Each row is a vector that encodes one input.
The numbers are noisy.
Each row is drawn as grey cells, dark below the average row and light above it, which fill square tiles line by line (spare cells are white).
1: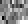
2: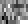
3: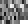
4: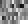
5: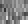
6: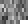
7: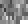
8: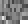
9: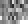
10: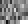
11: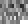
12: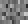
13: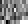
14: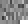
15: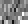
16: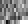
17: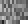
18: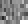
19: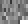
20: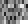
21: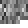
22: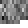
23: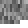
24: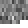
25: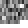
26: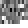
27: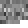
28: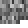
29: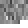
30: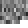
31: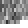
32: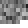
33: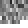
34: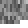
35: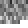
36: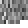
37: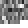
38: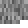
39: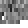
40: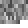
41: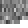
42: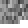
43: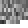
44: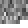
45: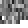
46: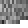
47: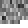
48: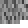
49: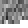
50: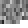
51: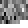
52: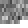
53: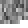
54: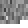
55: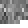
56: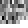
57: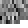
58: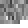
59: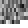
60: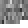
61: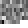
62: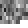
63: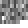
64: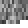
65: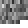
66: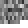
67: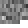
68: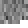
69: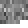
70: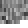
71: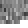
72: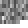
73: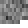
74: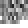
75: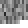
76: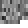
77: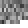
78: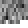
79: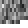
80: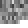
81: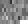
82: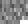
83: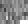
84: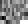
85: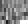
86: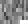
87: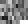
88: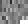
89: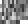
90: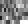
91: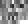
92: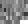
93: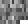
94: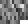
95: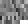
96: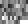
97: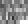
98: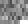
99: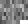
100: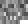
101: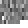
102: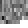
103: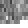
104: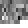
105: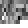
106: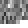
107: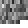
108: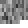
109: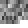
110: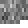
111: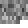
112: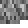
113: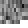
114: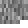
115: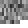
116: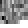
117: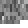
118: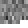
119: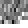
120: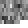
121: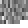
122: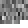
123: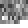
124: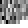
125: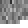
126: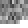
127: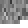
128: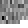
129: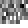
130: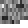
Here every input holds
either a point on an 8-point circle, or a node of a 16-node tree.
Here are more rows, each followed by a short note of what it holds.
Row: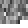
a point on an 8-point circle
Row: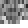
a node of a 16-node tree
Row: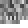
a point on an 8-point circle
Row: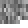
a node of a 16-node tree
